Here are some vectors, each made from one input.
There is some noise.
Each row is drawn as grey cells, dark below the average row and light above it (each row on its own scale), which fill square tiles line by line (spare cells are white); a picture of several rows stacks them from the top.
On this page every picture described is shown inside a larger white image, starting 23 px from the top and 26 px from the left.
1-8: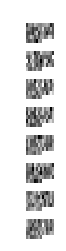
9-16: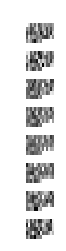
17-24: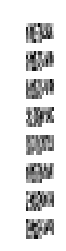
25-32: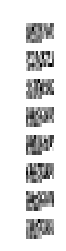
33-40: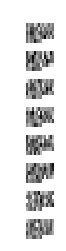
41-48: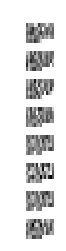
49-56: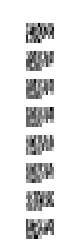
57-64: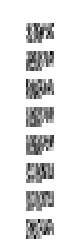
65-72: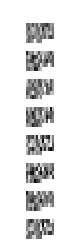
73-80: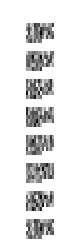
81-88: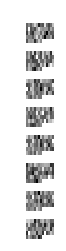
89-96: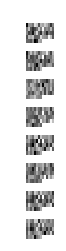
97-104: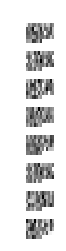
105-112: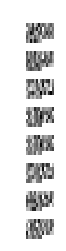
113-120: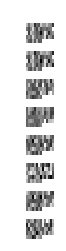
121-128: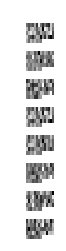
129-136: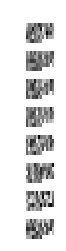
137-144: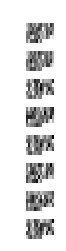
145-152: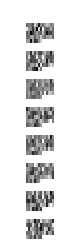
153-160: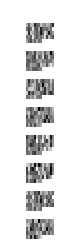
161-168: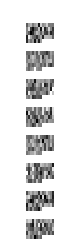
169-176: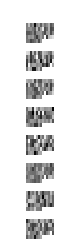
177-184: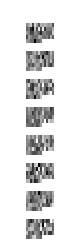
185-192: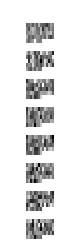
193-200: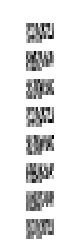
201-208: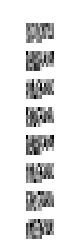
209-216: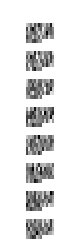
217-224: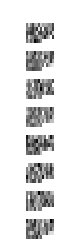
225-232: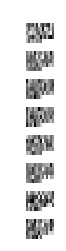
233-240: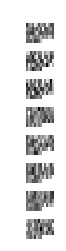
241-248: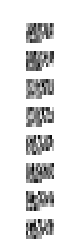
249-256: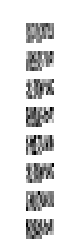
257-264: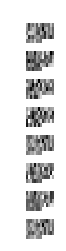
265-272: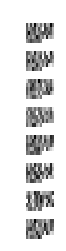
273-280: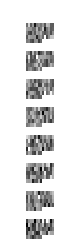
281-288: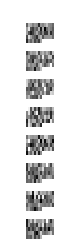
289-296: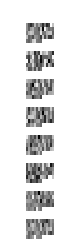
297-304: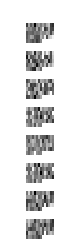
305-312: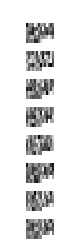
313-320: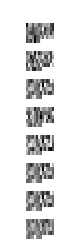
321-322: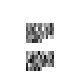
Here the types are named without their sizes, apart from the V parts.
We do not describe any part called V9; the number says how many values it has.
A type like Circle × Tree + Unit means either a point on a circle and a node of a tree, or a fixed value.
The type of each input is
Label + Line × List(V9).
